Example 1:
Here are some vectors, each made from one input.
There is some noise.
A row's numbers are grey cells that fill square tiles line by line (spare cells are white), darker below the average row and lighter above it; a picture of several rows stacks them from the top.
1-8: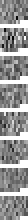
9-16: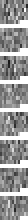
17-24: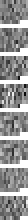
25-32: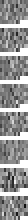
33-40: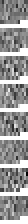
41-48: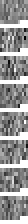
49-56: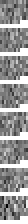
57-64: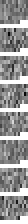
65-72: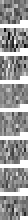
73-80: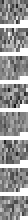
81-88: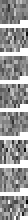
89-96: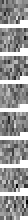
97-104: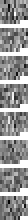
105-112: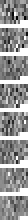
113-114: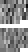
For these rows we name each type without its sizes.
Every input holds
four true/false values.
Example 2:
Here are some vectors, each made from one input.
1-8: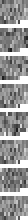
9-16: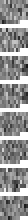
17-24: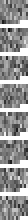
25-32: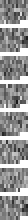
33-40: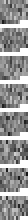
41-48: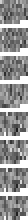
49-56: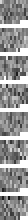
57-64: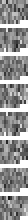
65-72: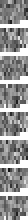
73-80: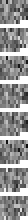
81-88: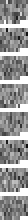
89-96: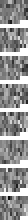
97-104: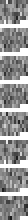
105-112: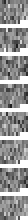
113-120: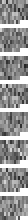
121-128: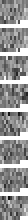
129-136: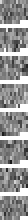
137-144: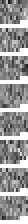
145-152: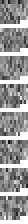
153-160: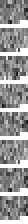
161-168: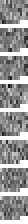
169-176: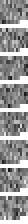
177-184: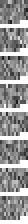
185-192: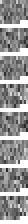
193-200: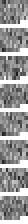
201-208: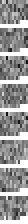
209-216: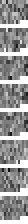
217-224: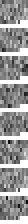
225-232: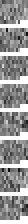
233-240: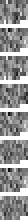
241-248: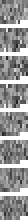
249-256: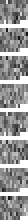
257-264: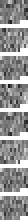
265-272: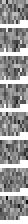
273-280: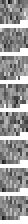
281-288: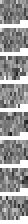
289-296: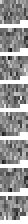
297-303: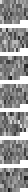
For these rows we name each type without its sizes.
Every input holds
a point on a circle.
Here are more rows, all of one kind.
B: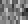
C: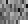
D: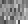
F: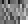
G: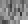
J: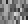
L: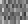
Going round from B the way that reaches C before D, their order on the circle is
B, J, C, G, D, F, L.
